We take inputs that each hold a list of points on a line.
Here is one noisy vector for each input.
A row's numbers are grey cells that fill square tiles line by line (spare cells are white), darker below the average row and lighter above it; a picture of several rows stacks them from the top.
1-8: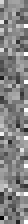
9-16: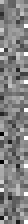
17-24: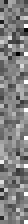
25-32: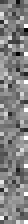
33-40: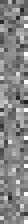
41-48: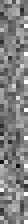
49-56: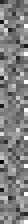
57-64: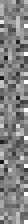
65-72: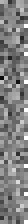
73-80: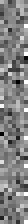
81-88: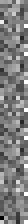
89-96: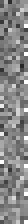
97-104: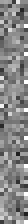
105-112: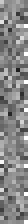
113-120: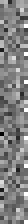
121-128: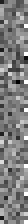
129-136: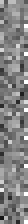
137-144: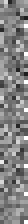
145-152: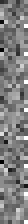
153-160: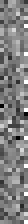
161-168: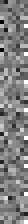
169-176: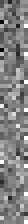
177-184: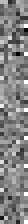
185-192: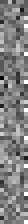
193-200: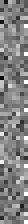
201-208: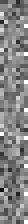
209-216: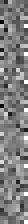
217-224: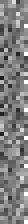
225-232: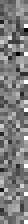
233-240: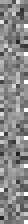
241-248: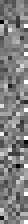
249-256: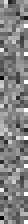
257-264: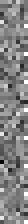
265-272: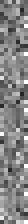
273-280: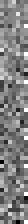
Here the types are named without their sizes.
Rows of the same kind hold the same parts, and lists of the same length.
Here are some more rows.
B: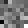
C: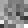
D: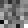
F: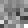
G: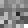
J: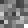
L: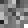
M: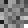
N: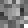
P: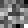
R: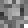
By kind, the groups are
B, C, F, G, J, L, M
D
N, R
P

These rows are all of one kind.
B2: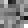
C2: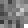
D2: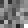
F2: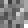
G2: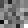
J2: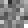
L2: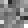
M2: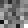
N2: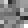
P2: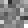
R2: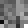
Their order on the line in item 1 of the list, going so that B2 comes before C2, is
B2, N2, L2, P2, J2, F2, C2, D2, R2, G2, M2.
